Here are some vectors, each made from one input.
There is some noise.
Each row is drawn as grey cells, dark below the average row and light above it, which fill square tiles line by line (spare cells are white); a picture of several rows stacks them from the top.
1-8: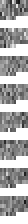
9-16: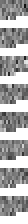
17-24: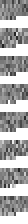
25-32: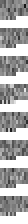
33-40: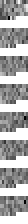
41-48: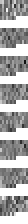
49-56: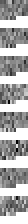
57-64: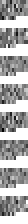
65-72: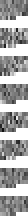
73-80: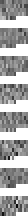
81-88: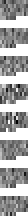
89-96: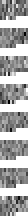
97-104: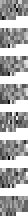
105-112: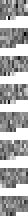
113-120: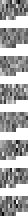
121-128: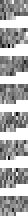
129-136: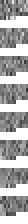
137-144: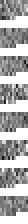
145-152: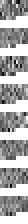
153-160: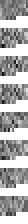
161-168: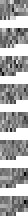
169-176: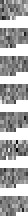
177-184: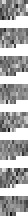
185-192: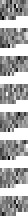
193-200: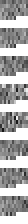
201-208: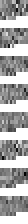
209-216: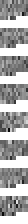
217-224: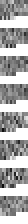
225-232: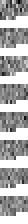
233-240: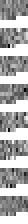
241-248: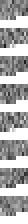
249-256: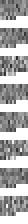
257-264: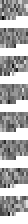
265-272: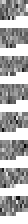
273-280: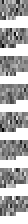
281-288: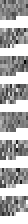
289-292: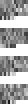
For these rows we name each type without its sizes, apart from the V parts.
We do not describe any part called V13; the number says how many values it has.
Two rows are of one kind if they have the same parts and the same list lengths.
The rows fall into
4 kinds.
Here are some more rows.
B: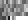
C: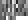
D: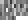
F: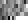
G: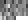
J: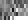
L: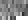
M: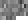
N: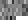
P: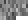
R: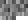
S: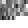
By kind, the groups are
B, F, S
C, J
D
G, L, M, N, P, R

